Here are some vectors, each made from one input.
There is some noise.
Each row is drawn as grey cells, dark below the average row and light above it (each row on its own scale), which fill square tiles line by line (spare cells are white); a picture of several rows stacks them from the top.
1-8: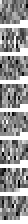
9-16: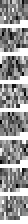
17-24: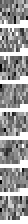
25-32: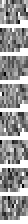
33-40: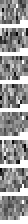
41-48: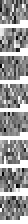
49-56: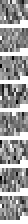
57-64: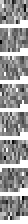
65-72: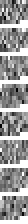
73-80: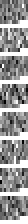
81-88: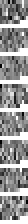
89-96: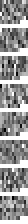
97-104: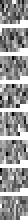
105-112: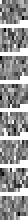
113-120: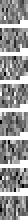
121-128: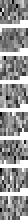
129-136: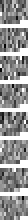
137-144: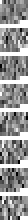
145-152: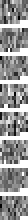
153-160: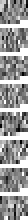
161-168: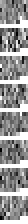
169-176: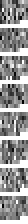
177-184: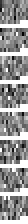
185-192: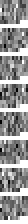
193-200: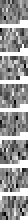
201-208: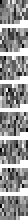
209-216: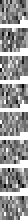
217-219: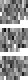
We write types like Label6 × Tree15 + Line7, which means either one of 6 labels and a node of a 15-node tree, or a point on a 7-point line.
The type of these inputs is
Bool × (Label6 + Line4).
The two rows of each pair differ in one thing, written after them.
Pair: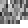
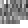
the true/false value
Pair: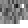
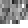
the true/false value
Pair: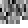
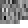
the true/false value
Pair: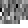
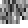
the label
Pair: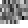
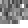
the label
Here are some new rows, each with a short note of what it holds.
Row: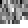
one of 6 labels and a true/false value
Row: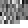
a point on a 4-point line and a true/false value
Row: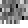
one of 6 labels and a true/false value
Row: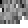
a point on a 4-point line and a true/false value
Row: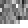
a point on a 4-point line and a true/false value
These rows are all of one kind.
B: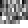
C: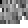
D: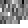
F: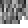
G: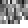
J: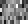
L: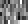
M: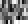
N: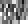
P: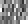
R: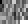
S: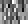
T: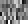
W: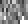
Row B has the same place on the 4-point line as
J, L and T.
